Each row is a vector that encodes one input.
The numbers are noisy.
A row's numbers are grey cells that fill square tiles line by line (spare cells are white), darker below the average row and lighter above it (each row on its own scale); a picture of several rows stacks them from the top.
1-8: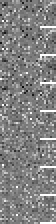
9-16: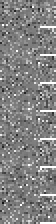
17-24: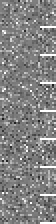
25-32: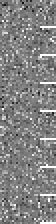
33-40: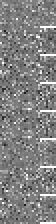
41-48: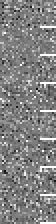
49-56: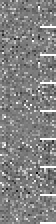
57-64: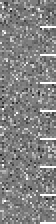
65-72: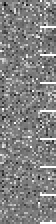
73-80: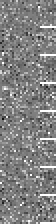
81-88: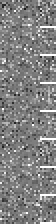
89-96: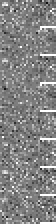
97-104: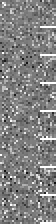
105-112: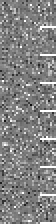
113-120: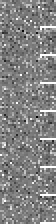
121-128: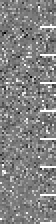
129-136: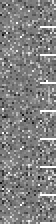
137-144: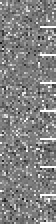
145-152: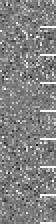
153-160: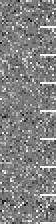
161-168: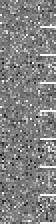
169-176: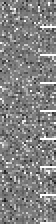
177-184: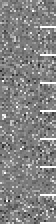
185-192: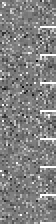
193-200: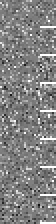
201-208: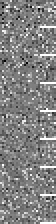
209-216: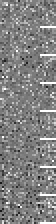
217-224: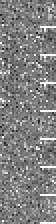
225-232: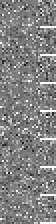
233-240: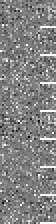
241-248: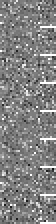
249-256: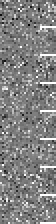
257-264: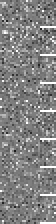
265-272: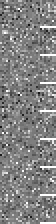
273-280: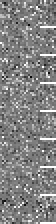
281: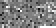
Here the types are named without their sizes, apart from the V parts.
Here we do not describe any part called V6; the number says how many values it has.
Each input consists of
either two values of V6, or a list of points on a line.
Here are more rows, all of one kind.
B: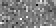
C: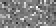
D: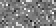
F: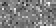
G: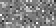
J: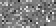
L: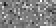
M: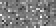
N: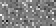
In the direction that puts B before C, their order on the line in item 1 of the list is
D, J, G, N, M, B, C, L, F.
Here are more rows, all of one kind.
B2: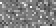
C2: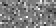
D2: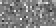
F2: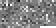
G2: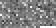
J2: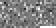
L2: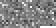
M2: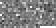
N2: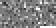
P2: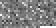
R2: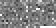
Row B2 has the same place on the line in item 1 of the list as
D2, G2, M2 and P2.
